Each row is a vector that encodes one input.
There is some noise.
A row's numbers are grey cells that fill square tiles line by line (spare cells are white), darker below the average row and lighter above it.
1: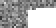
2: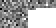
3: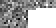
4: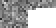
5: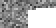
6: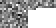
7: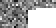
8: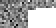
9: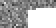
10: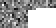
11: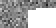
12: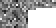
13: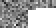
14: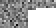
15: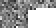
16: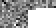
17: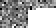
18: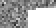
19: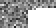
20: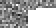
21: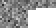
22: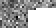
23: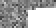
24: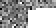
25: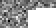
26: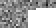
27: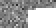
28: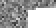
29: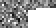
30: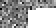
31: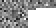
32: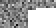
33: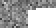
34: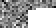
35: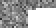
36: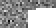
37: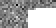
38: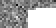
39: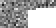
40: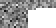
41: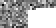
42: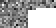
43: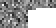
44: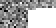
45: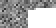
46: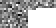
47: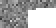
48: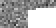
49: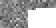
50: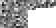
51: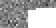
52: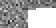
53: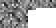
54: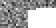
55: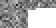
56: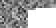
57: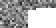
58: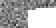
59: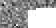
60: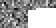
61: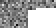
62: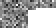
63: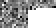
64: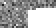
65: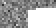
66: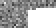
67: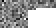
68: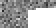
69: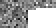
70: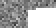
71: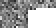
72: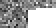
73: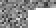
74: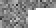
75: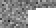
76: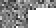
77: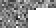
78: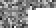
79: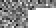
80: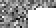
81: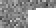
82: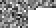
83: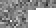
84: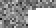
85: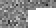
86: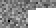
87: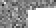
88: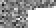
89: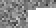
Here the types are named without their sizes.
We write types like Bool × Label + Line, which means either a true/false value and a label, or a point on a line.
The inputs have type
Bool × Line × Line + Label.
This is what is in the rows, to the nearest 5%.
About 45% of them hold a label. The rest hold a point on each of two lines and a true/false value.
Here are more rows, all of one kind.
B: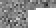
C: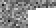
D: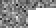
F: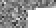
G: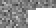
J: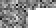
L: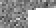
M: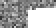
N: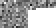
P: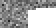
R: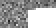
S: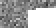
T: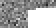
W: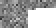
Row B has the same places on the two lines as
J, L and W.
